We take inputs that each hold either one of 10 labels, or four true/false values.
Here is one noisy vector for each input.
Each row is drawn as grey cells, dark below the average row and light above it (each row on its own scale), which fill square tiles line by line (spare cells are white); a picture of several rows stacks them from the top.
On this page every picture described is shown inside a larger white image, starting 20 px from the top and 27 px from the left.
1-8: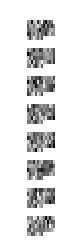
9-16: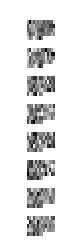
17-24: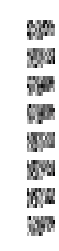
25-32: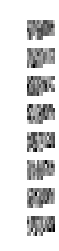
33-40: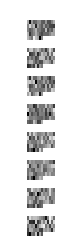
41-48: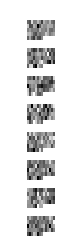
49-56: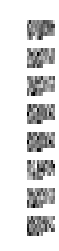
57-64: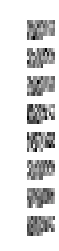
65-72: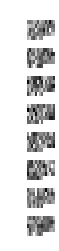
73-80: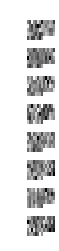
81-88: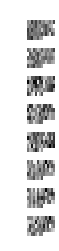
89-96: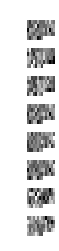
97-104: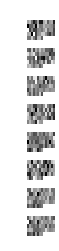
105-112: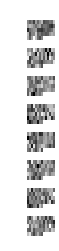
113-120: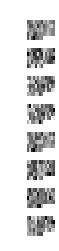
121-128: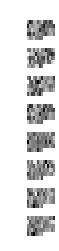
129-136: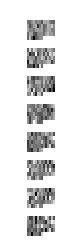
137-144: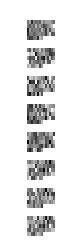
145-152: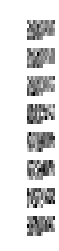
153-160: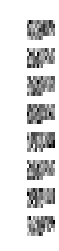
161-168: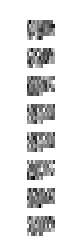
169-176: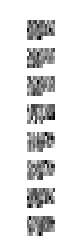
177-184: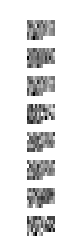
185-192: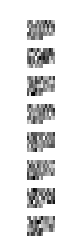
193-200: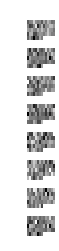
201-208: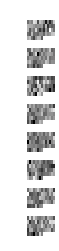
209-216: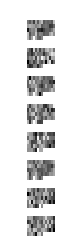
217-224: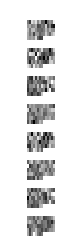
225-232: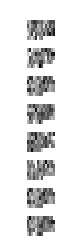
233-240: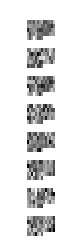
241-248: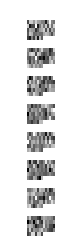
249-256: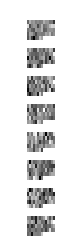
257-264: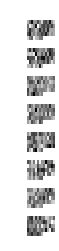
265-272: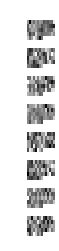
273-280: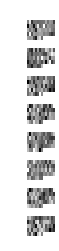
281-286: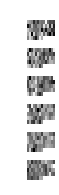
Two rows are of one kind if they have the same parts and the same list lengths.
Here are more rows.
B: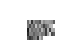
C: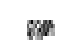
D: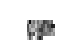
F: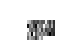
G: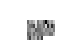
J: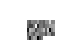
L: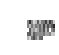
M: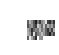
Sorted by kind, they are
B, C, D, G, J, L
F, M

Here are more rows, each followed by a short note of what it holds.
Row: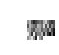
one of 10 labels
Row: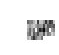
four true/false values
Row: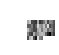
one of 10 labels
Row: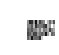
four true/false values
